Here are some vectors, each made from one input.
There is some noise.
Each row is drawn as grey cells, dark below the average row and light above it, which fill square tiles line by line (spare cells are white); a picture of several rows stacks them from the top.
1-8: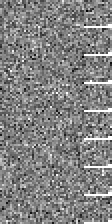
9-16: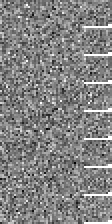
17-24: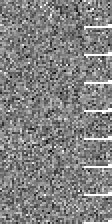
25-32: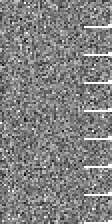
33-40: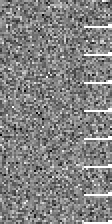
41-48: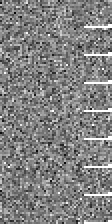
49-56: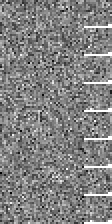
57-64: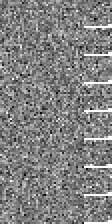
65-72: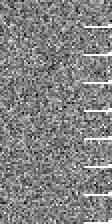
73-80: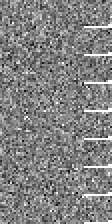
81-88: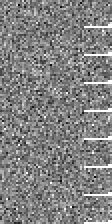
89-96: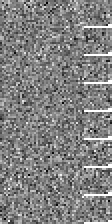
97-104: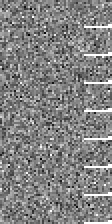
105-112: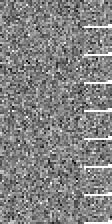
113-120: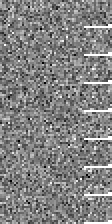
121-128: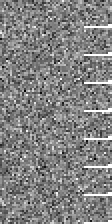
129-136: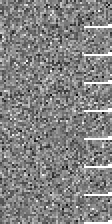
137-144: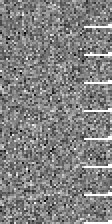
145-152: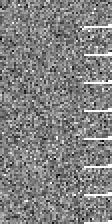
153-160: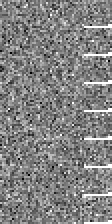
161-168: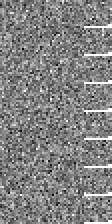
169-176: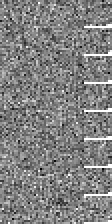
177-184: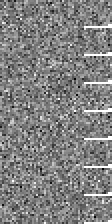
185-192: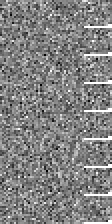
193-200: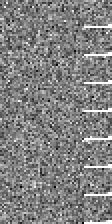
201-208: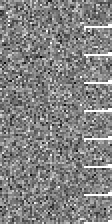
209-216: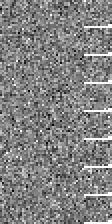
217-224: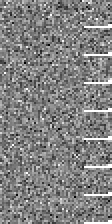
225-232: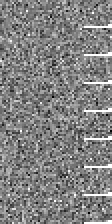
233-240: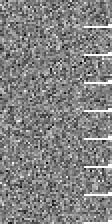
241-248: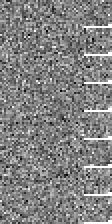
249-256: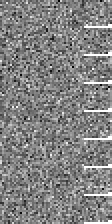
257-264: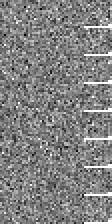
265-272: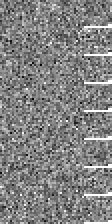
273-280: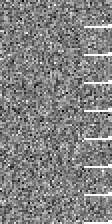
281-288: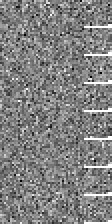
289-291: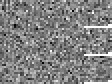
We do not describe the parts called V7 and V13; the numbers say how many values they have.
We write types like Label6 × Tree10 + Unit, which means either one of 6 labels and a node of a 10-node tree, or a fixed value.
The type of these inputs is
Circle6 × Circle6 + V7 × V13.
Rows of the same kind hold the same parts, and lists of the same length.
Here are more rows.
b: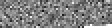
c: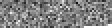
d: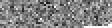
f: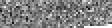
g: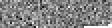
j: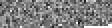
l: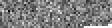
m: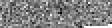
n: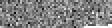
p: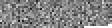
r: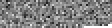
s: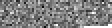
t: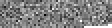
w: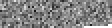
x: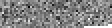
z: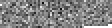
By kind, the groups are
b, c, g, l, n, p, s, t
d, f, j, m, r, w, x, z

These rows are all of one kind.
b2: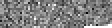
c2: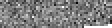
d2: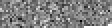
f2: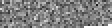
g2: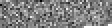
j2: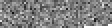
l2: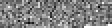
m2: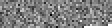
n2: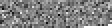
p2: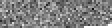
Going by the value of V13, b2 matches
d2, f2 and p2.
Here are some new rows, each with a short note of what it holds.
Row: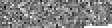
a value of V7 and a value of V13
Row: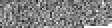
a value of V7 and a value of V13
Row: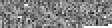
a point on each of two 6-point circles
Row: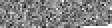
a value of V7 and a value of V13
